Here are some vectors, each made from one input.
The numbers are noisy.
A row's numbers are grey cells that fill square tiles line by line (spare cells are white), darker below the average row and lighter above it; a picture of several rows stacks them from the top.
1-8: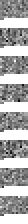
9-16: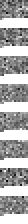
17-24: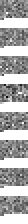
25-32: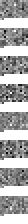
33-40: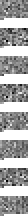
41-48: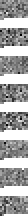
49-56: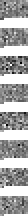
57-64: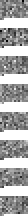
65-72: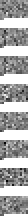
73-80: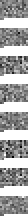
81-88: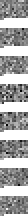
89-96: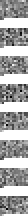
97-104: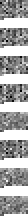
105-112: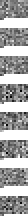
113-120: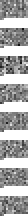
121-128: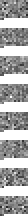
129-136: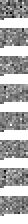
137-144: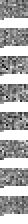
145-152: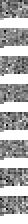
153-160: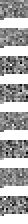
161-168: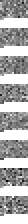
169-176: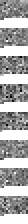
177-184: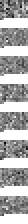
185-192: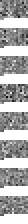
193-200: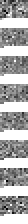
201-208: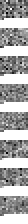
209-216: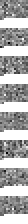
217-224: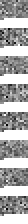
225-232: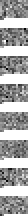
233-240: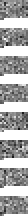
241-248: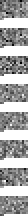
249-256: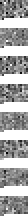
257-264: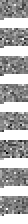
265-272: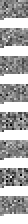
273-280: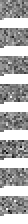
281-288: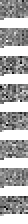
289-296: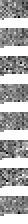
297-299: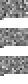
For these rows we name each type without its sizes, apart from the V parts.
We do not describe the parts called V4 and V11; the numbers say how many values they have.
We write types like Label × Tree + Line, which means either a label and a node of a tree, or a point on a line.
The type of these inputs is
(Bool × Bool × Bool + Unit) × V11 + (Line + List(V4)) × Tree.
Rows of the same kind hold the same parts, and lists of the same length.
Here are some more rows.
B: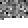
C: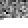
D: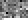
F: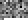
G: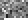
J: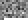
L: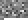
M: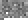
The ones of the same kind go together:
B, F
C, D
G
J
L
M

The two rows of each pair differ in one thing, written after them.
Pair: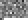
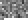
the node of the tree
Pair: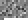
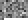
the node of the tree
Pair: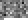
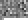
the value of V4 in item 1 of the list
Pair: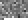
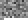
the node of the tree
